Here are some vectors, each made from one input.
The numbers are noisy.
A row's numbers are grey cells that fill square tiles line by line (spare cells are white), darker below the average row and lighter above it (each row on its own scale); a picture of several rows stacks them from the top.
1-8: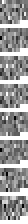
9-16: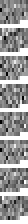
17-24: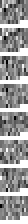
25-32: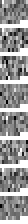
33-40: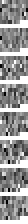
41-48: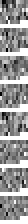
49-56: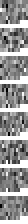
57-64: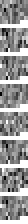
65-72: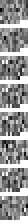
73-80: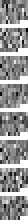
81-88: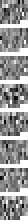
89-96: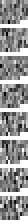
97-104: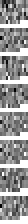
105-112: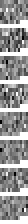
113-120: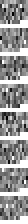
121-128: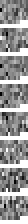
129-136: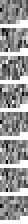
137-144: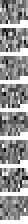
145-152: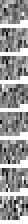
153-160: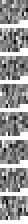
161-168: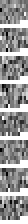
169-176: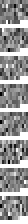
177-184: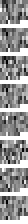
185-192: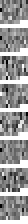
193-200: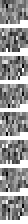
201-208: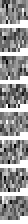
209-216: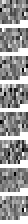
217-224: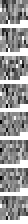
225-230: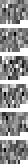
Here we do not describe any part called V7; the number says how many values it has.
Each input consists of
a list of up to three items, each a true/false value and a value of V7.
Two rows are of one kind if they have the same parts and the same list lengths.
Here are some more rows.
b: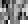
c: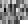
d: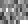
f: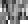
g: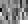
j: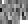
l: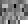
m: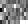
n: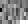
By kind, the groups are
b, f
c, l
d
g, j, m, n

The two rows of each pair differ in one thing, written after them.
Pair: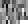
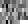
the value of V7 in item 1 of the list
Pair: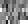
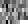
the true/false value in item 1 of the list
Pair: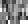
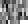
the true/false value in item 1 of the list
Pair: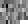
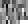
the value of V7 in item 1 of the list
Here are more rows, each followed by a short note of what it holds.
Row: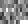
the empty list
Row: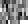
a list of one item
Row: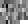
a list of one item
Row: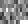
the empty list
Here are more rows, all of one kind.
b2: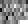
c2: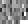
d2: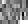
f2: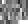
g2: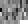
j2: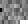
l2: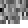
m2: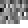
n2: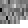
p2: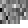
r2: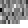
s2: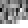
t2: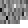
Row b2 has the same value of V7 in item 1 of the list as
n2, r2 and t2.
